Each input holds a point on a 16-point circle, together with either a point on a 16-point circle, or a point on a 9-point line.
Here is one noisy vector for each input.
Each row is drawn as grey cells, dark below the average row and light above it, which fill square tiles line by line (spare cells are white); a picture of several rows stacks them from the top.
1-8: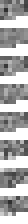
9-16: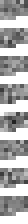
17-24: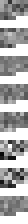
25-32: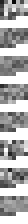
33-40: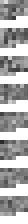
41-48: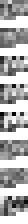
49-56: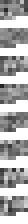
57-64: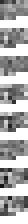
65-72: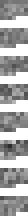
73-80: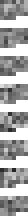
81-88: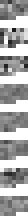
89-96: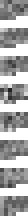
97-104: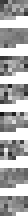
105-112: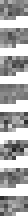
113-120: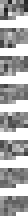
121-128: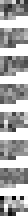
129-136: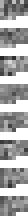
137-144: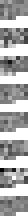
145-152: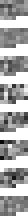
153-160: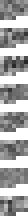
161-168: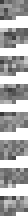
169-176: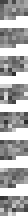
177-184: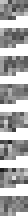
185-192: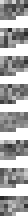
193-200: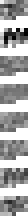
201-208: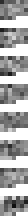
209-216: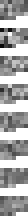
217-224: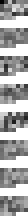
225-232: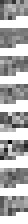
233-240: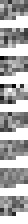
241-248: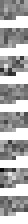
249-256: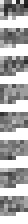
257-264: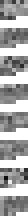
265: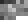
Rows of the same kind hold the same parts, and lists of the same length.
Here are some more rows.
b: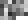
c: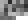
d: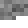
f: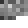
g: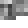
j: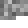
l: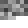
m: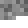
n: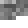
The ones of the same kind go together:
b, d
c, f, g, j, l, m, n

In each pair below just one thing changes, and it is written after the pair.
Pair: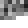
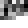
the place on the 9-point line
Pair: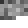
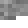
the place on the 9-point line
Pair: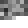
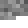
the place on the 9-point line
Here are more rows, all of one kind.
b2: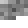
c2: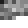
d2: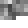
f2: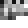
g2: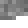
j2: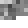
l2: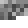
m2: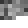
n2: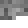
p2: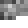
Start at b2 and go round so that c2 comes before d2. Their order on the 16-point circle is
b2, f2, n2, g2, m2, p2, l2, c2, d2, j2.
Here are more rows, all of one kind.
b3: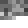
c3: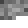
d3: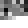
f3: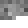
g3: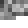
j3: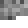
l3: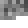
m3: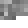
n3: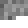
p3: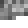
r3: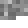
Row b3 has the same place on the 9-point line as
c3, g3 and j3.
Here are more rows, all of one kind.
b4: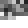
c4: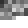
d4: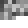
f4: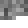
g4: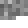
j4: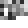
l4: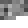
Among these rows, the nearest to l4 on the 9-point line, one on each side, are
c4 and j4.
